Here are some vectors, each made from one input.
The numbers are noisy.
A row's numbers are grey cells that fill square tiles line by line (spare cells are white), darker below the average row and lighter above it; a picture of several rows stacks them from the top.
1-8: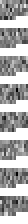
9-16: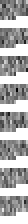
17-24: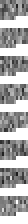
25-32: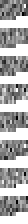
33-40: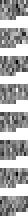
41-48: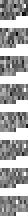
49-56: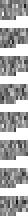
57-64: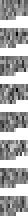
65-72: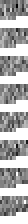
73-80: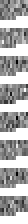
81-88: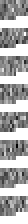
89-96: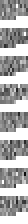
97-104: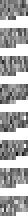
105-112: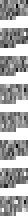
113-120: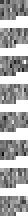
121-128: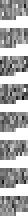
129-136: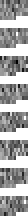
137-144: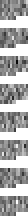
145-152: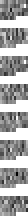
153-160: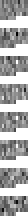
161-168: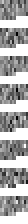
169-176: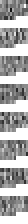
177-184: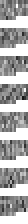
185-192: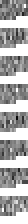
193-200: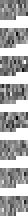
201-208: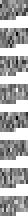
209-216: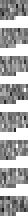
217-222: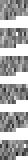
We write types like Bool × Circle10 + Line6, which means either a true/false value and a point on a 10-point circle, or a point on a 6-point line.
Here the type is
(Bool × Bool × Bool × Bool + Line11) × Line10.
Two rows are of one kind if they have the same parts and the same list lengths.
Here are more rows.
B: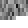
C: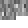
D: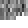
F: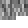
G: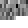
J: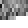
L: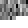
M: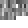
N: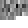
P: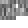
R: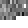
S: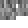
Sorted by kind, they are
B, G, J, L, R
C, D, F, M, N, P, S

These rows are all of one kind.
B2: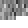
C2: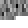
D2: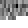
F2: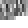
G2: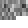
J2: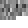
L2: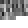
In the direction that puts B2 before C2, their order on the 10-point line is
L2, D2, B2, J2, G2, F2, C2.
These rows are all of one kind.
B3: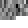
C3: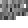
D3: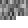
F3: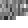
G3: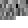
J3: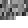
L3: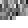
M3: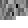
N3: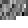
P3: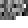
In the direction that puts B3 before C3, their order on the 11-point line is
B3, L3, G3, M3, D3, F3, C3, P3, N3, J3.
